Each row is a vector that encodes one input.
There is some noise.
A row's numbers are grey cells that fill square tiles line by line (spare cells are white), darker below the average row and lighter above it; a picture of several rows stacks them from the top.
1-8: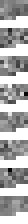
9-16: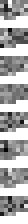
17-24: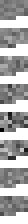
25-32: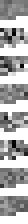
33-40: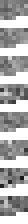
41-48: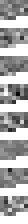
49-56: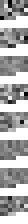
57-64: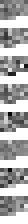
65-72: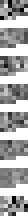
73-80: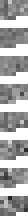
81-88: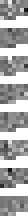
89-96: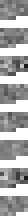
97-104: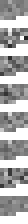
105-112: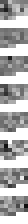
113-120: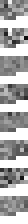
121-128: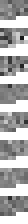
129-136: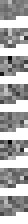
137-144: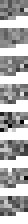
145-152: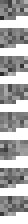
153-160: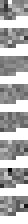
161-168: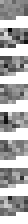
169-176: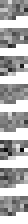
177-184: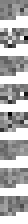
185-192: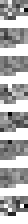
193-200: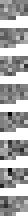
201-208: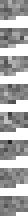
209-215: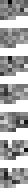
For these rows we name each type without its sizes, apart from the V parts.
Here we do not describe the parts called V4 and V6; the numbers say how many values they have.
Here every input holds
either a fixed value, or a node of a tree, a true/false value, a value of V4 and a value of V6.
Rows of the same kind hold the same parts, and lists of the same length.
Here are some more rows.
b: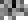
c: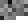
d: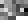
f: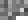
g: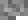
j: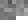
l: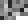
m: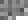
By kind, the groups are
b
c, d, f, g, j, l, m

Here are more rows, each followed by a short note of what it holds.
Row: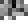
a fixed value
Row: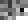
a node of a tree, a true/false value, a value of V4 and a value of V6
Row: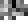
a fixed value
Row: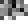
a fixed value
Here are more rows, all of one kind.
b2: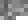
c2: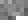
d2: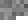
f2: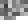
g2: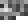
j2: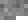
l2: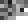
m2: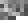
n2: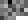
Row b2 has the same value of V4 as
c2, g2 and m2.
